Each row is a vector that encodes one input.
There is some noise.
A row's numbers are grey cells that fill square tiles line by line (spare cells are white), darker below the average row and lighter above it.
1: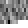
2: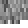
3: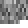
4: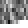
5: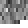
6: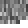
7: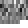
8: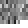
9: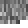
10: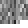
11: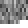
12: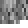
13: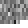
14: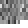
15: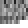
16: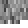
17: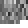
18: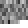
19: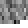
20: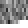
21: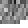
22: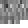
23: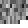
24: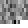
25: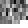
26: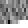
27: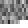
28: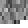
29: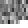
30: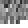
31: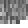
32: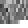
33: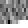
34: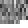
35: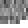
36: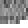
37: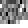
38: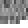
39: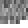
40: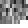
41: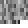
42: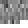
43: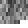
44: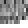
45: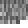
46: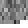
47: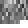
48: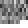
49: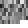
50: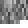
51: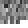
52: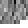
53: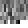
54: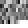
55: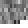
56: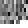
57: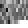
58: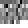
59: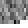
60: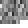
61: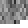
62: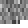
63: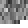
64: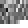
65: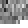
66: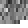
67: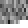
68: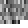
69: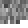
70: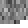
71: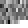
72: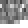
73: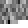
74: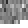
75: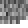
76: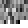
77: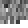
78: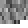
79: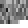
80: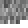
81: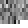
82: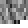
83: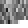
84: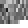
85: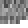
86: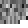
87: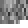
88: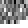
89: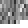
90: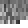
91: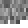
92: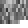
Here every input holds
either a point on a 5-point line, or a list of up to two points on a 4-point line.
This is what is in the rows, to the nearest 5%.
About 35% of them hold a point on a 5-point line. The rest are lists of up to two points on a 4-point line: about 5% of all rows are empty, 30% hold one and 30% two.
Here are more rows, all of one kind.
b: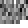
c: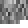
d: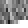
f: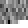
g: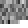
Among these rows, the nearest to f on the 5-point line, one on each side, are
b and g.
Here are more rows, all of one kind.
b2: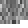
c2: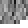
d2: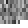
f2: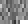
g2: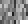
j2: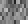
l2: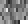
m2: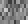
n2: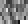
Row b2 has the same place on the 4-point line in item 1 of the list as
f2 and g2.
